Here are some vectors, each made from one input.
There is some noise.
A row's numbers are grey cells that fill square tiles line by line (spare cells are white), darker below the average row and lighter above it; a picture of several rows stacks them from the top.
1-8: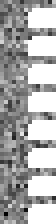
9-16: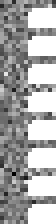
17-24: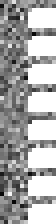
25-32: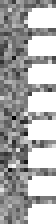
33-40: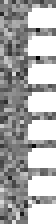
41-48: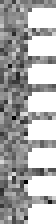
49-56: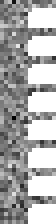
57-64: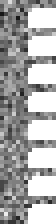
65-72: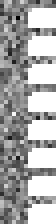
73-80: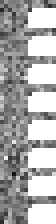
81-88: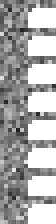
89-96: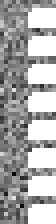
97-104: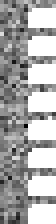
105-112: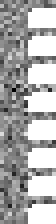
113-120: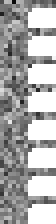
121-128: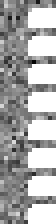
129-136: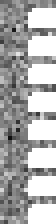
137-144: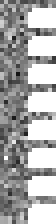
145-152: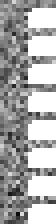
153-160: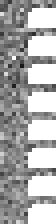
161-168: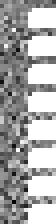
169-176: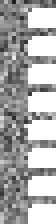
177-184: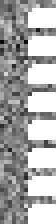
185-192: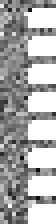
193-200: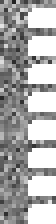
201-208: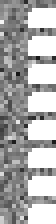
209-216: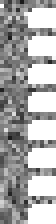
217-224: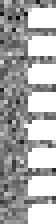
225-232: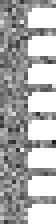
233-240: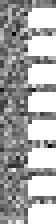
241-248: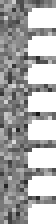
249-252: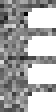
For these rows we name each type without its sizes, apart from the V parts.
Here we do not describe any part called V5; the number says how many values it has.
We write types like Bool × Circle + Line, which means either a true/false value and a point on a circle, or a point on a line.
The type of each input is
(Circle + Tree) × Tree + V5.
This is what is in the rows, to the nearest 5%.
About 85% of them hold a node of a tree, together with either a point on a circle, or a node of a tree. The rest hold a value of V5.
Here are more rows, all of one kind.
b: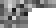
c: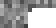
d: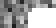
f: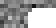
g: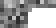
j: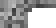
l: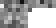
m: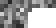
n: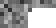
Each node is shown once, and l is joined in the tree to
c, d and n.
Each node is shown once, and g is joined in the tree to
b.
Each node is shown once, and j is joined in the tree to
b and c.
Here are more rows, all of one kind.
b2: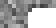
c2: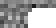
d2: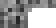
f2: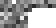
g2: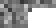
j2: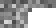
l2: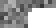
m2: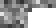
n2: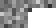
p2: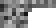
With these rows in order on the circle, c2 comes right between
b2 and l2.
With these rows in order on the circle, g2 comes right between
d2 and m2.
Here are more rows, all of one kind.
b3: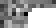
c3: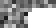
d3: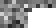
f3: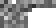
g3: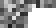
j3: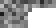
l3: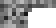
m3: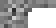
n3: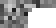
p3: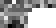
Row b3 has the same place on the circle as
d3, n3 and p3.
